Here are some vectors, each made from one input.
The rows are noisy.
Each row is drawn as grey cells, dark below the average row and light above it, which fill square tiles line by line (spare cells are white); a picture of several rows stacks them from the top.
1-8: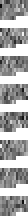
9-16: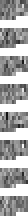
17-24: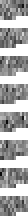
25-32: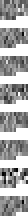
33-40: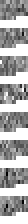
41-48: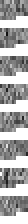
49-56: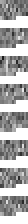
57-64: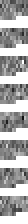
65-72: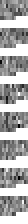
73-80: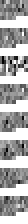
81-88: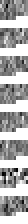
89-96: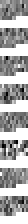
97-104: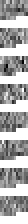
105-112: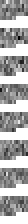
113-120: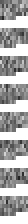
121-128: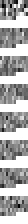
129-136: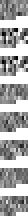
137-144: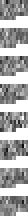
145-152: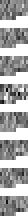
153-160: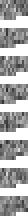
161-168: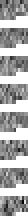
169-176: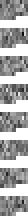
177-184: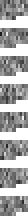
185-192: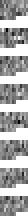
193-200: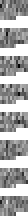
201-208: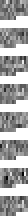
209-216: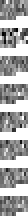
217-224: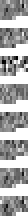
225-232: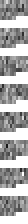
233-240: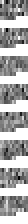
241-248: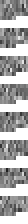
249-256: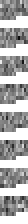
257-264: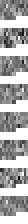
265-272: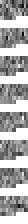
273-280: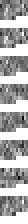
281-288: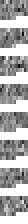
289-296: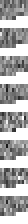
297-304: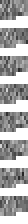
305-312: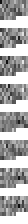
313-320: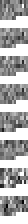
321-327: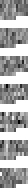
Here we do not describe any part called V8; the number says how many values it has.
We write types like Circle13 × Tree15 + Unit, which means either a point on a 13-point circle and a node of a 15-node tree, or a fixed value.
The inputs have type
List2(Bool × V8).
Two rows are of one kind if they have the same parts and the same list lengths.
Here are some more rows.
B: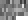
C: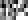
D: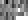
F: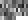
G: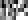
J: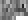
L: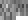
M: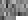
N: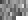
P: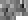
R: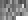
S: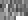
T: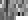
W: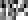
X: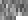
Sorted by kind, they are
B, D, M, N, R, T
C, G, W
F, J, L, P, S, X

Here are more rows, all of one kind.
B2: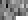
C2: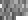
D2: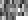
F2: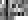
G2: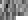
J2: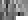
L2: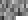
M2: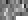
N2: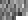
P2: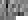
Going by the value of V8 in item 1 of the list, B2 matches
F2, L2, M2 and P2.
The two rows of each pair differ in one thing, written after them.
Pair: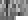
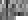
the value of V8 in item 1 of the list
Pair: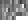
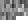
the value of V8 in item 1 of the list
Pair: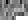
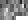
the value of V8 in item 2 of the list
